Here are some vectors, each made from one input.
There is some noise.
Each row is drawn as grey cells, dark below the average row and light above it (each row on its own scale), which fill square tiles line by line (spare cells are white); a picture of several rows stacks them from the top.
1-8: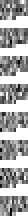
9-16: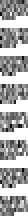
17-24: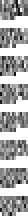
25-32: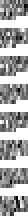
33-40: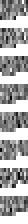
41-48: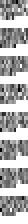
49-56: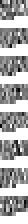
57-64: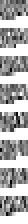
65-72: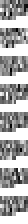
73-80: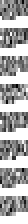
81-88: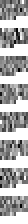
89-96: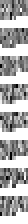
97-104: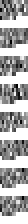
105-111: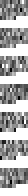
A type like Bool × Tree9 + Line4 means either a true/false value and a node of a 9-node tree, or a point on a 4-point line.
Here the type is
Label5 × (Line4 + Tree8).
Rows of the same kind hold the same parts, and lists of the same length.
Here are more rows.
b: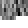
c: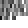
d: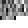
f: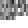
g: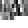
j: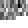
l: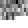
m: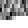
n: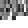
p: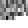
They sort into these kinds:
b, f, g, j, l, m, p
c, d, n

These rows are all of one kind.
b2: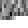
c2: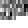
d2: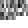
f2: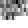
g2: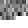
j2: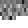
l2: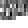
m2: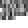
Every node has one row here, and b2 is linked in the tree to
l2 and m2.
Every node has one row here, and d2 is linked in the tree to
c2.
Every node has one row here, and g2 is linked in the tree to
j2 and l2.
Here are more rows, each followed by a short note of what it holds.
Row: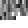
one of 5 labels and a point on a 4-point line
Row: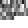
one of 5 labels and a node of an 8-node tree
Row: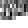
one of 5 labels and a node of an 8-node tree
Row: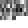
one of 5 labels and a point on a 4-point line
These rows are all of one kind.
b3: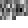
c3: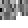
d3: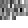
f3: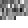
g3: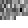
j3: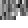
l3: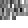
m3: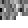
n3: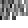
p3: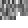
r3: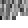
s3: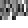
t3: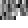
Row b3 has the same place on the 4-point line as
d3, f3, g3 and l3.
